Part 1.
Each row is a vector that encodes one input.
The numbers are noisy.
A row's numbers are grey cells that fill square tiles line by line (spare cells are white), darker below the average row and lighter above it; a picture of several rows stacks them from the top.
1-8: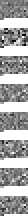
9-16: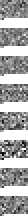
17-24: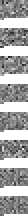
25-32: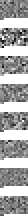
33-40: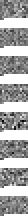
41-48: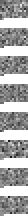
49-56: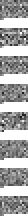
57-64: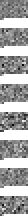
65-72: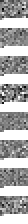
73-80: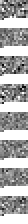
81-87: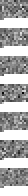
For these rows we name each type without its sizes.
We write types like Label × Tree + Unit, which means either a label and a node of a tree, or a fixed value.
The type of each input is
Line.
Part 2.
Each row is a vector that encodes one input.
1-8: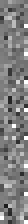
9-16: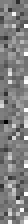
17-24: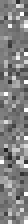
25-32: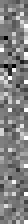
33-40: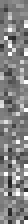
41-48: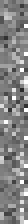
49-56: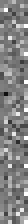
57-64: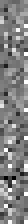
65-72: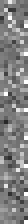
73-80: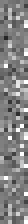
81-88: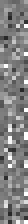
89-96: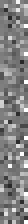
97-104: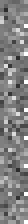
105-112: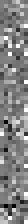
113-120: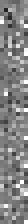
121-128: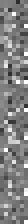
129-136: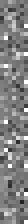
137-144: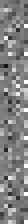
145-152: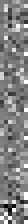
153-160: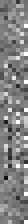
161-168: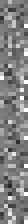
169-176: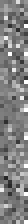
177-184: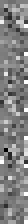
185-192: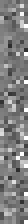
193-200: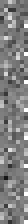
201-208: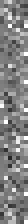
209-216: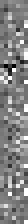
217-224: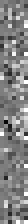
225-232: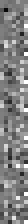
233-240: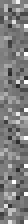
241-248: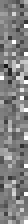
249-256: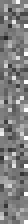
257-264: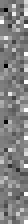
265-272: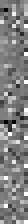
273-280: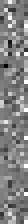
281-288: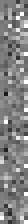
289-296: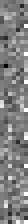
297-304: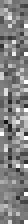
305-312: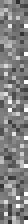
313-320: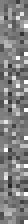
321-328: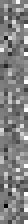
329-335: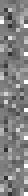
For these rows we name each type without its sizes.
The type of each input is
Bool × Bool × Bool × Bool + Unit.
